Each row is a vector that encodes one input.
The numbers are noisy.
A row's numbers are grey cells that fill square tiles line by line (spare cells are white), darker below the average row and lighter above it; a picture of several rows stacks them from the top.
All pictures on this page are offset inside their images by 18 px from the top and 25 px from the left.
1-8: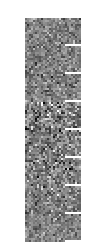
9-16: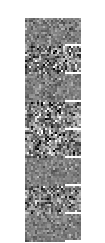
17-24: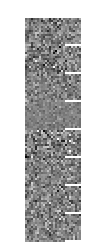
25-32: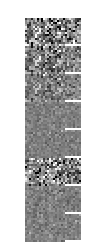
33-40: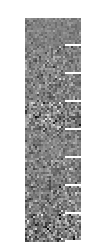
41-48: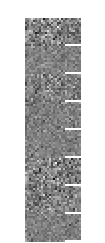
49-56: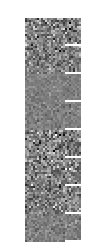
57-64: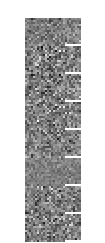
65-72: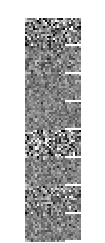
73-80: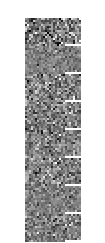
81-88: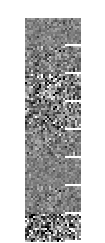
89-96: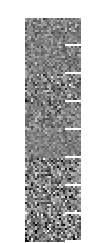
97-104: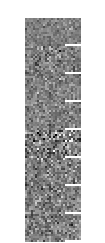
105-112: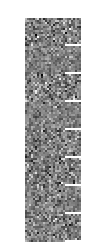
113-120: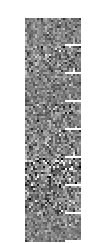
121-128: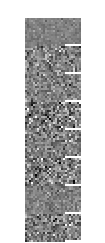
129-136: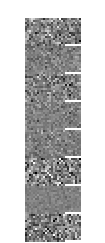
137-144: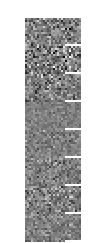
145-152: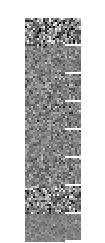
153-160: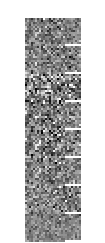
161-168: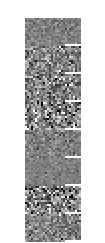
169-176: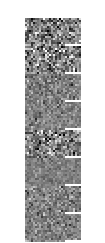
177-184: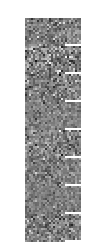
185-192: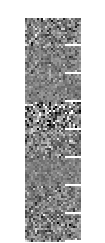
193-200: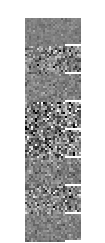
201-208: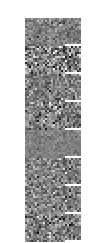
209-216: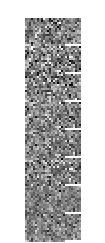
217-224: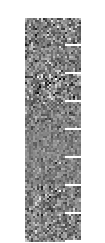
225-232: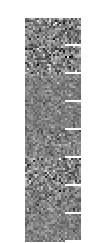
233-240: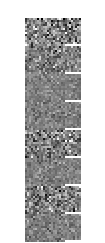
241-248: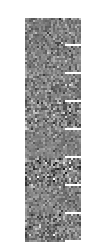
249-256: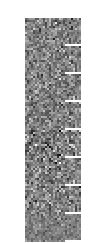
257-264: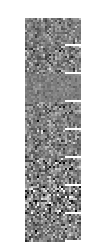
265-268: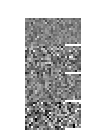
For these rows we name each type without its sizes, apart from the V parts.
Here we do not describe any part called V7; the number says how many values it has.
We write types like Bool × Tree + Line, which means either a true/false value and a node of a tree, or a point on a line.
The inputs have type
(List(Circle) + Tree) × Tree × V7.
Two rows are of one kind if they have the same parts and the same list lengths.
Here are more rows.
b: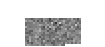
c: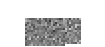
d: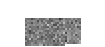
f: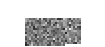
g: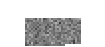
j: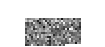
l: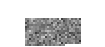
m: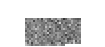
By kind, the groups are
b, c, m
d
f, l
g, j

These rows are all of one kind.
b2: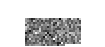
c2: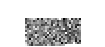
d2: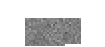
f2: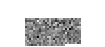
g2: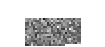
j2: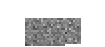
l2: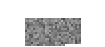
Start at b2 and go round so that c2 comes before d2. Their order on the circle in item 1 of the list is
b2, f2, j2, c2, g2, d2, l2.
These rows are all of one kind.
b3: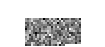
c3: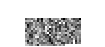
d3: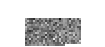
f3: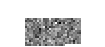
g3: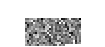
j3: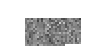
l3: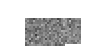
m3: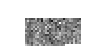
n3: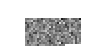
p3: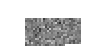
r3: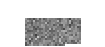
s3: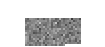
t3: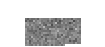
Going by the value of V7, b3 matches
c3, g3, j3 and s3.
